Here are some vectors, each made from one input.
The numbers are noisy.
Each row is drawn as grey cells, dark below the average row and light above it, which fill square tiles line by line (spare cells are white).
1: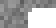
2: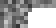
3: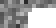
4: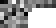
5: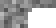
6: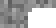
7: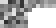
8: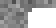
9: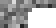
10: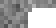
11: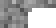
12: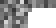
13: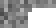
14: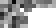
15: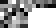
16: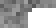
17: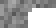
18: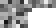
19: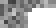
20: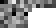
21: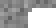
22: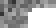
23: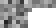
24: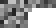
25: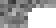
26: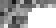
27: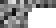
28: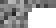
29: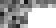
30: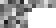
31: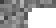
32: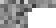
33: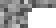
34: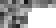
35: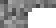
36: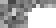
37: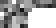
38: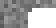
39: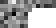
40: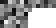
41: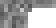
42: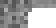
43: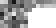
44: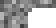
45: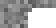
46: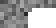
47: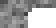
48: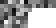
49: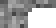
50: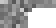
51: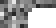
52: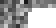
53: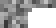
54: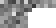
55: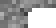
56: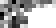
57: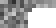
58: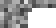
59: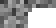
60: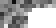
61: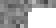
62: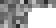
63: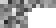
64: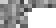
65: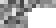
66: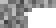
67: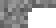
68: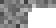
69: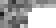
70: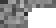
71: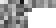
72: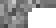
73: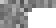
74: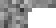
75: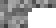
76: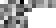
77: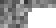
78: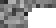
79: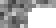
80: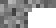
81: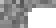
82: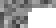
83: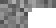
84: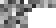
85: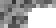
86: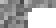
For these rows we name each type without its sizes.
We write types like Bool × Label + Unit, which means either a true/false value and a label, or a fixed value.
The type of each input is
(Bool × Bool × Bool × Bool + Line) × Line.
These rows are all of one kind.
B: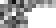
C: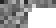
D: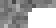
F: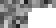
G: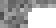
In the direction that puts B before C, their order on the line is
F, D, B, G, C.
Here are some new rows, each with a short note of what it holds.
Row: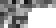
a point on a line and four true/false values
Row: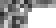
a point on each of two lines
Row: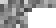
a point on each of two lines
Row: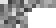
a point on each of two lines
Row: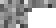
a point on each of two lines
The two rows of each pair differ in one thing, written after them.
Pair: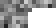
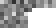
the place on the line
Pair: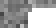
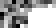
the place on the line
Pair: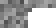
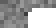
one of the four true/false values
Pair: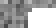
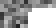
the place on the line
